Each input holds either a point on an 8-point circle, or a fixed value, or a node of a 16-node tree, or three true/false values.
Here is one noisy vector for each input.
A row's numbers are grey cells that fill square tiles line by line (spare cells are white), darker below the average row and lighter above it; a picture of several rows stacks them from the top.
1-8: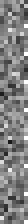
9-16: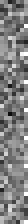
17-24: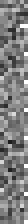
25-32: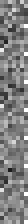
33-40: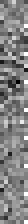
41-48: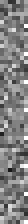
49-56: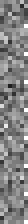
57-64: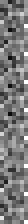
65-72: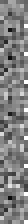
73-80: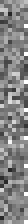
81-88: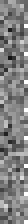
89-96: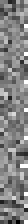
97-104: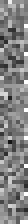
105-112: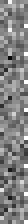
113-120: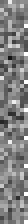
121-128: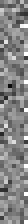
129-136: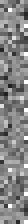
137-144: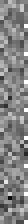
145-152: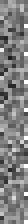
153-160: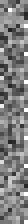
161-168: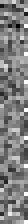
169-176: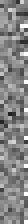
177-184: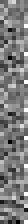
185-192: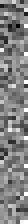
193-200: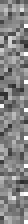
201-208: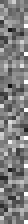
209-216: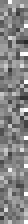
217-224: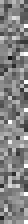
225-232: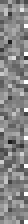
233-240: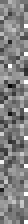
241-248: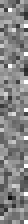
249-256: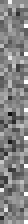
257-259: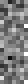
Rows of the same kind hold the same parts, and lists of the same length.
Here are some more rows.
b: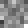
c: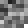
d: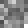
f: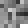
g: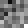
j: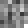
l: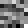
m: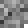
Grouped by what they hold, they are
b, d, j, m
c, g
f
l

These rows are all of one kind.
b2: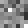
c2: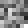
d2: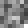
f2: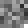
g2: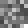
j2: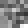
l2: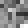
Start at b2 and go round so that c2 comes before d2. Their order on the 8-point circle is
b2, c2, d2, f2, g2, j2, l2.
